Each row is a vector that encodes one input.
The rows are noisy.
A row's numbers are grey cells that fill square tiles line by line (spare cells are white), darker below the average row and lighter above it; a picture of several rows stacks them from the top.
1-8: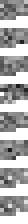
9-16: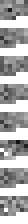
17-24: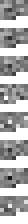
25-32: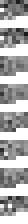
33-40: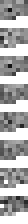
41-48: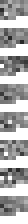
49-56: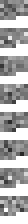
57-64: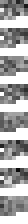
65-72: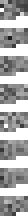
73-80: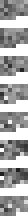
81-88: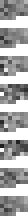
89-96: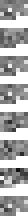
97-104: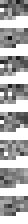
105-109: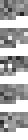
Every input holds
a node of a 13-node tree and a true/false value.
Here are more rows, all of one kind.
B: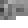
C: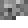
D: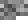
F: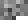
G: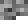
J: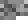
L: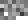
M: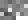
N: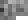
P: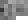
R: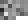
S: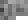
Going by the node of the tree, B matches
N, P and S.
